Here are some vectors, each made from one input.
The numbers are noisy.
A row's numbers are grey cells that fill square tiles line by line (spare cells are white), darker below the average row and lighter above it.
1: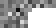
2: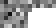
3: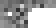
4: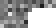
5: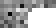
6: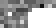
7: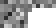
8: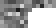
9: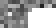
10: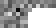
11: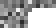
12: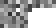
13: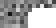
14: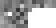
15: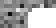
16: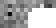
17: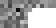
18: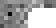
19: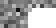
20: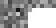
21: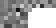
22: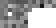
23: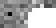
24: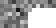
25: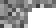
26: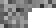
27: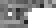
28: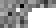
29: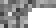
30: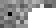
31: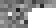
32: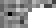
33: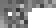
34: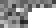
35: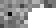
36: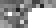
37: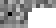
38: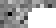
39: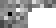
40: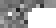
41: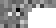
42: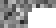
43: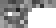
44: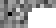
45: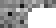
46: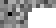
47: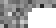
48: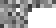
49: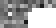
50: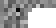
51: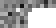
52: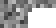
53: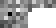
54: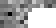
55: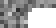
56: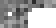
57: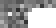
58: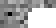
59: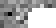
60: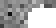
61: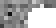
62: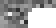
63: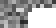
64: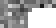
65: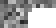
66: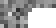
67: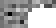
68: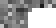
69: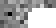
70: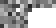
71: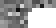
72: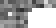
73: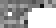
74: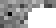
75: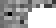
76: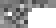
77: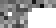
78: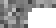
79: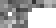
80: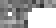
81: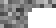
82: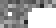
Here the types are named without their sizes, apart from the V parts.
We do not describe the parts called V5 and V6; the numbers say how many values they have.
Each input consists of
a point on a line, together with either a true/false value and a value of V6, or a value of V5.
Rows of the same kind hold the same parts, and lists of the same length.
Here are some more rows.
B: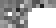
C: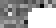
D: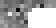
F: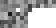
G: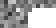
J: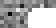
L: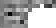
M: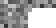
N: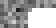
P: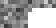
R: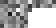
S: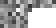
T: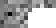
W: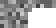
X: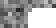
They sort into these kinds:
B, C, D, M, N, P, X
F, G, J, L, R, S, T, W

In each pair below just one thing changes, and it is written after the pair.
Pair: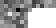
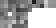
the true/false value
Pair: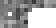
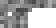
the place on the line
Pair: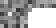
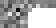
the true/false value
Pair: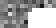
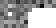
the value of V6
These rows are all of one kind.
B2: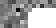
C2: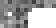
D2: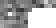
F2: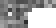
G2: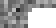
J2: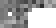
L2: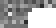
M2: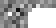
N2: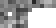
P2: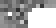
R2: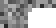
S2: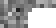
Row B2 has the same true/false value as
M2 and P2.
